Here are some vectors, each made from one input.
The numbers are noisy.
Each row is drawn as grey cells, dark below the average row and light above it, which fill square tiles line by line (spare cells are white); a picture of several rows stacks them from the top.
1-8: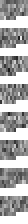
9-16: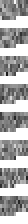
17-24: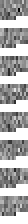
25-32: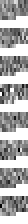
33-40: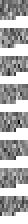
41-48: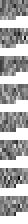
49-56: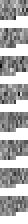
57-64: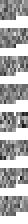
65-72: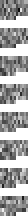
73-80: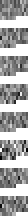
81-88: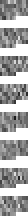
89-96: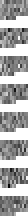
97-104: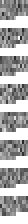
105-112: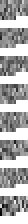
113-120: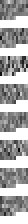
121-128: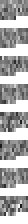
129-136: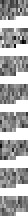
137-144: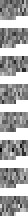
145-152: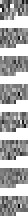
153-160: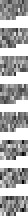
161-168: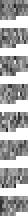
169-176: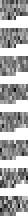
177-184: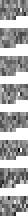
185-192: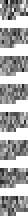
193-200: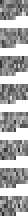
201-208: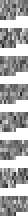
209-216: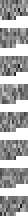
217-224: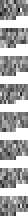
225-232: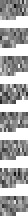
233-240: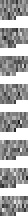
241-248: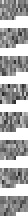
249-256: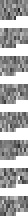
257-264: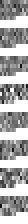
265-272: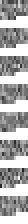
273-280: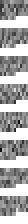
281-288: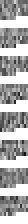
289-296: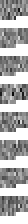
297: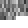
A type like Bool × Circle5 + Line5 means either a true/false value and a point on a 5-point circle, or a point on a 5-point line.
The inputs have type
List2(Line17).
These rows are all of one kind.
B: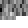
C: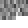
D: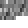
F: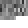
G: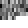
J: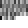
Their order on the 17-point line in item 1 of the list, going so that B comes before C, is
D, B, C, J, G, F.
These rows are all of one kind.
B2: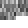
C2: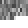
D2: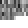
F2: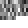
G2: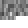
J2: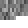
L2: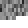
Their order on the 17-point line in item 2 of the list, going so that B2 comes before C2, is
L2, F2, J2, G2, B2, D2, C2.
